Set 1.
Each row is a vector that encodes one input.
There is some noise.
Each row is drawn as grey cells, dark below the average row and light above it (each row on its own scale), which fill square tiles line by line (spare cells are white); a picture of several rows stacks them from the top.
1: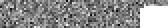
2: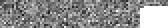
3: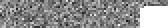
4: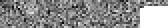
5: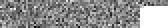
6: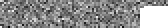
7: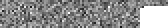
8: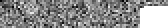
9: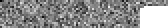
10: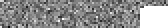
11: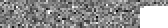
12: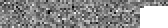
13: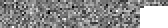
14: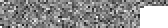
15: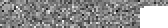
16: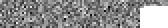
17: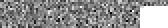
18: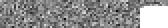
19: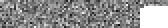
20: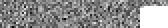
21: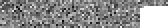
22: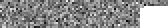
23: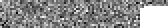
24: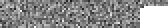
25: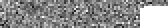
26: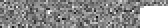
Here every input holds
a point on a 6-point line.
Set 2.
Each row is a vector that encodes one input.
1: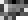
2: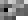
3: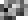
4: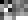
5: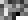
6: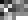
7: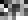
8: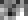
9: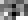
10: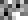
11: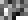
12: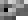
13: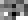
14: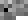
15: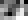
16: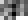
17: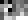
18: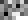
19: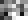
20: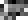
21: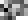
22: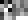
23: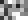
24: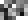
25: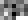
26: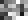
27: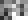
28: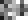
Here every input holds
three true/false values.
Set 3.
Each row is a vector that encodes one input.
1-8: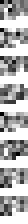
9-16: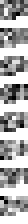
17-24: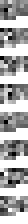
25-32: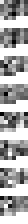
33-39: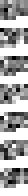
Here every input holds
three true/false values.
